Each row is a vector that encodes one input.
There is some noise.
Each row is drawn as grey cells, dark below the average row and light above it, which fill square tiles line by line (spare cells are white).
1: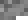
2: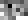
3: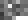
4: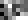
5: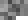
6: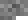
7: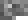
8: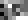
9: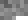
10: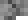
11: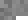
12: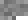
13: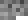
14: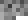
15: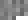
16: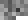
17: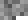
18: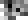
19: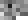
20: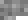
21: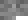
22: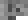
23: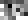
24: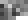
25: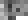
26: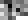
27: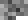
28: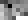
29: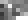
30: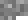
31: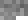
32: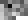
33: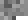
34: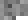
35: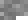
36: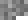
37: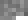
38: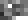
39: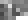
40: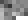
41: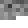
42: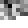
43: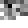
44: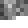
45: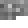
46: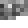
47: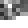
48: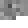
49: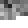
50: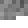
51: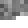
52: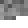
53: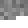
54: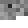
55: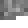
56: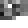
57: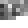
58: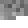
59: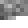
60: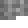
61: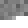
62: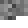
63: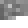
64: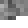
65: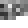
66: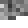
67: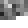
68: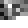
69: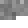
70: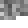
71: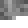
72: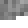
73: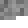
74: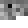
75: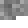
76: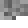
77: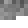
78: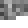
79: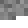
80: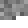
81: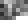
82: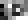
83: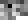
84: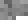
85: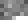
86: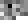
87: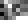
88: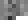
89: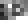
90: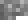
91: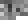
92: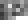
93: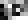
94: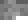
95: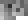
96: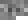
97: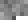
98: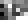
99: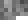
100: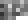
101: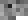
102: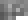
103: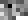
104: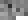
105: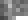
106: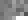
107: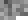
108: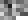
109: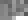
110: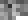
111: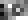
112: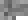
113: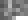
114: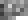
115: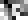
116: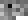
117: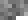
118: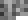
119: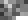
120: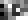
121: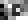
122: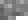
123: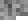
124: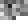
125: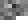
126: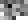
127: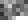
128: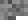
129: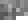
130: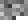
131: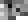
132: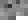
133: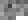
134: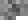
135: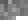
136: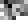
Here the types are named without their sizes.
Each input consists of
a node of a tree, together with either a node of a tree, or four true/false values.
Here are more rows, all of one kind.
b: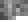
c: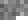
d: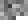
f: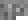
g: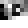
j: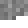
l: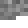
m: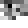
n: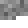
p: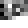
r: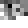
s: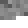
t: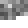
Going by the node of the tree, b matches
g and s.
